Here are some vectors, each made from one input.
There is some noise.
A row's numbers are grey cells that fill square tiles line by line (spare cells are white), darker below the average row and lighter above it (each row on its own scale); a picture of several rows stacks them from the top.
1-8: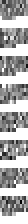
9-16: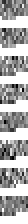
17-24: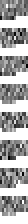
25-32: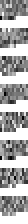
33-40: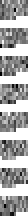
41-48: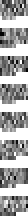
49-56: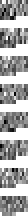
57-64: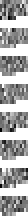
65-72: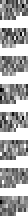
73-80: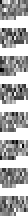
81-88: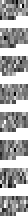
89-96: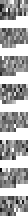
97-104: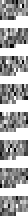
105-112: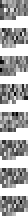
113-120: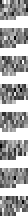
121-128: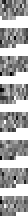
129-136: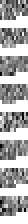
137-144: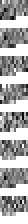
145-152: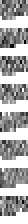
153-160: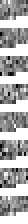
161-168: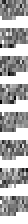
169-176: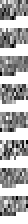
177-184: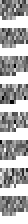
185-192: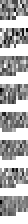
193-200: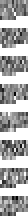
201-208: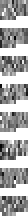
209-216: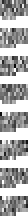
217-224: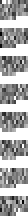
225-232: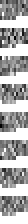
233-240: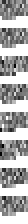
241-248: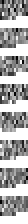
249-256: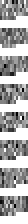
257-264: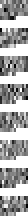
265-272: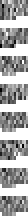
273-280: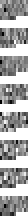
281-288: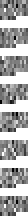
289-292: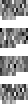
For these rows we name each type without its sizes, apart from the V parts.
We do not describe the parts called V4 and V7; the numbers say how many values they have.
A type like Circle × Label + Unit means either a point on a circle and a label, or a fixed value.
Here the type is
(Bool × Bool × Bool + Unit) × V4 + (Circle + V7 × V7) × Label.
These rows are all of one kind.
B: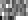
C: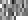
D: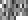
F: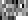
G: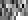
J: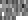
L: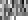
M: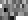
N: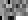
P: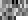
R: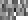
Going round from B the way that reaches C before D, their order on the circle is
B, R, L, C, P, D, N, F, M, G, J.
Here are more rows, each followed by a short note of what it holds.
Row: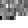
a label and two values of V7
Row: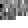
a label and two values of V7
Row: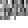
a point on a circle and a label
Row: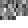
a point on a circle and a label
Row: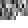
a point on a circle and a label
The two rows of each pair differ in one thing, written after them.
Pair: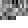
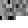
the label
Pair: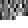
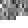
the label
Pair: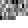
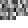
the label
